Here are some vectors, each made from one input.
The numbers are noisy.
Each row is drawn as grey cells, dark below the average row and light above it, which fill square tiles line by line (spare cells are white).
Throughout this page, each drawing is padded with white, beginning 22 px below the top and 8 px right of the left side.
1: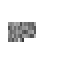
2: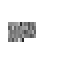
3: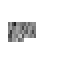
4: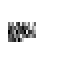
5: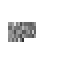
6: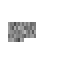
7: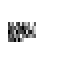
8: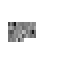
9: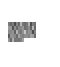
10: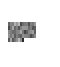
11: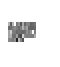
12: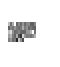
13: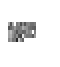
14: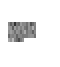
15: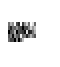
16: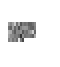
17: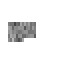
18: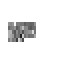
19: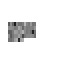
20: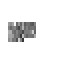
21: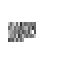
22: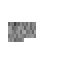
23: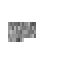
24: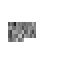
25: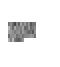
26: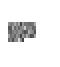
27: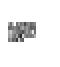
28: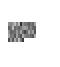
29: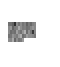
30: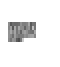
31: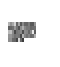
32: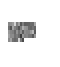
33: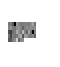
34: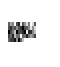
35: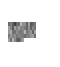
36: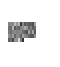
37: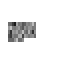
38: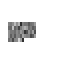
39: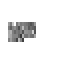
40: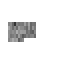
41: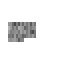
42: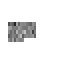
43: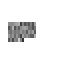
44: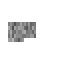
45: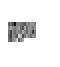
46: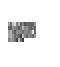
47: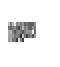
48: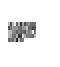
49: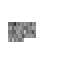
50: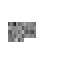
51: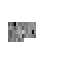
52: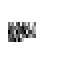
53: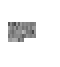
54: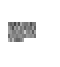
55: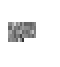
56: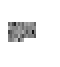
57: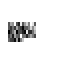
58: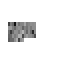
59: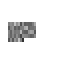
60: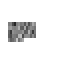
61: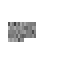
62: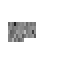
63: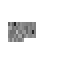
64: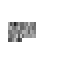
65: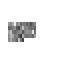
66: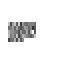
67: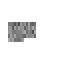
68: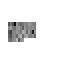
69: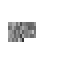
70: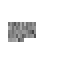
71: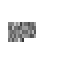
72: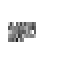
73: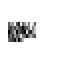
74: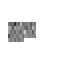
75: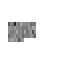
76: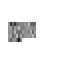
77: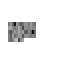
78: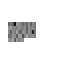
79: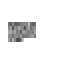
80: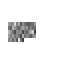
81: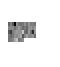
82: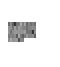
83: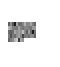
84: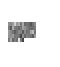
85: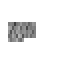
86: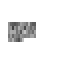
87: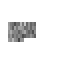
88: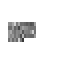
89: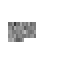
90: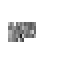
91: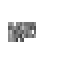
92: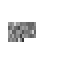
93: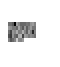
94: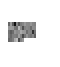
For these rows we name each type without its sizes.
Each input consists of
a list of points on a line.
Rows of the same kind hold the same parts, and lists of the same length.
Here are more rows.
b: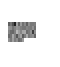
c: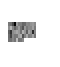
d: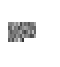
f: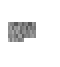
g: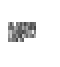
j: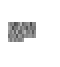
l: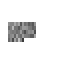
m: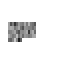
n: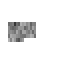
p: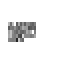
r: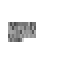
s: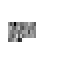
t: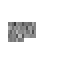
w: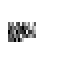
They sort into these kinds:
b, c, f, j, m, n, r, s, t
d, g, l, p
w

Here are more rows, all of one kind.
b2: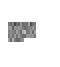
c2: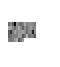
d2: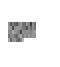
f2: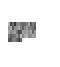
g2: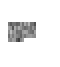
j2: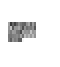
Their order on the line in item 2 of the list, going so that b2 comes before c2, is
d2, j2, f2, b2, c2, g2.
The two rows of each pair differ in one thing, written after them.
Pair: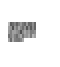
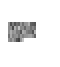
the place on the line in item 2 of the list
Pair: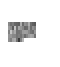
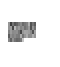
the place on the line in item 2 of the list
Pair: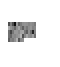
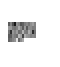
the place on the line in item 2 of the list
